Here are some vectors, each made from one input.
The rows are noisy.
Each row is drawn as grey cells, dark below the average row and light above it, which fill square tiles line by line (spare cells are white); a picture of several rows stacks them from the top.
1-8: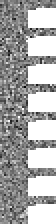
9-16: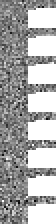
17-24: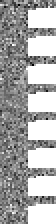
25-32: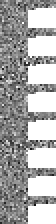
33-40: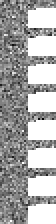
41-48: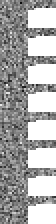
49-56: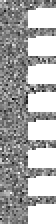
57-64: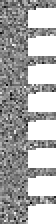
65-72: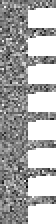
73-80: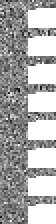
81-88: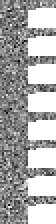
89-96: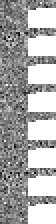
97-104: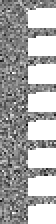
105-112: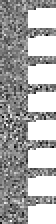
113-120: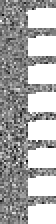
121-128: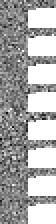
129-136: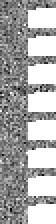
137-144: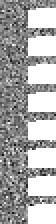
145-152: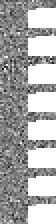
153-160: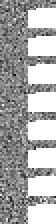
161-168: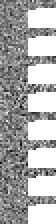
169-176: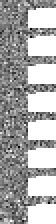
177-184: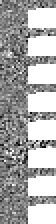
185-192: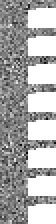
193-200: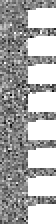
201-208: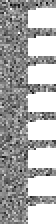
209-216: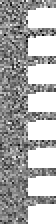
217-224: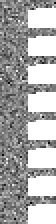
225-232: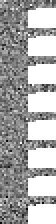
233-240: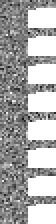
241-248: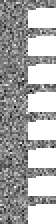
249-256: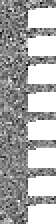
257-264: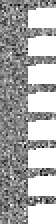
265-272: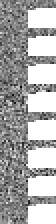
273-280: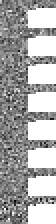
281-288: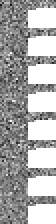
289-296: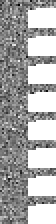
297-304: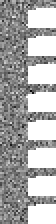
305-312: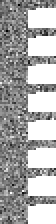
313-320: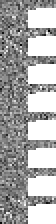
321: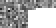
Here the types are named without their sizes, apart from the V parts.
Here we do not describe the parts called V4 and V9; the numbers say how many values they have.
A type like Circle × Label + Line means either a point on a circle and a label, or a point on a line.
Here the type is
Bool × V4 + (Circle + V9) × Line.
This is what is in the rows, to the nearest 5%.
About 90% of them hold a point on a line, together with either a point on a circle, or a value of V9. The rest hold a true/false value and a value of V4.
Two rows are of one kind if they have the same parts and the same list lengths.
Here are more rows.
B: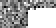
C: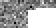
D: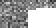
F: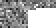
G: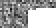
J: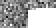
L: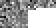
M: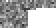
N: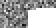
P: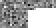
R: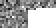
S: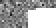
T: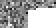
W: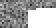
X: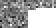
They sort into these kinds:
B, J, M, N, P, R
C, G
D, F, L, S, T, W, X

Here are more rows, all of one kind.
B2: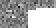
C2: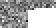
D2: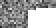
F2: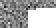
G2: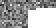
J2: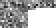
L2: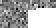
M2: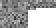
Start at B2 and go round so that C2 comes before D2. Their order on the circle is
B2, G2, L2, J2, C2, M2, D2, F2.
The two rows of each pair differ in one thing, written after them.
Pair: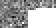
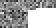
the place on the line
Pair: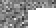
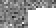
the value of V9
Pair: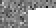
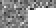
the value of V9
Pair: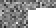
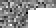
the place on the line
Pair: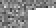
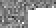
the value of V9
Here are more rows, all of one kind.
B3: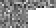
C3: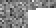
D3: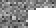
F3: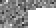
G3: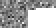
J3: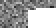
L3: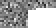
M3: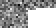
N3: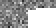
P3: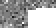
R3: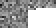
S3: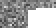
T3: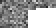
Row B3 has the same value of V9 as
F3 and T3.
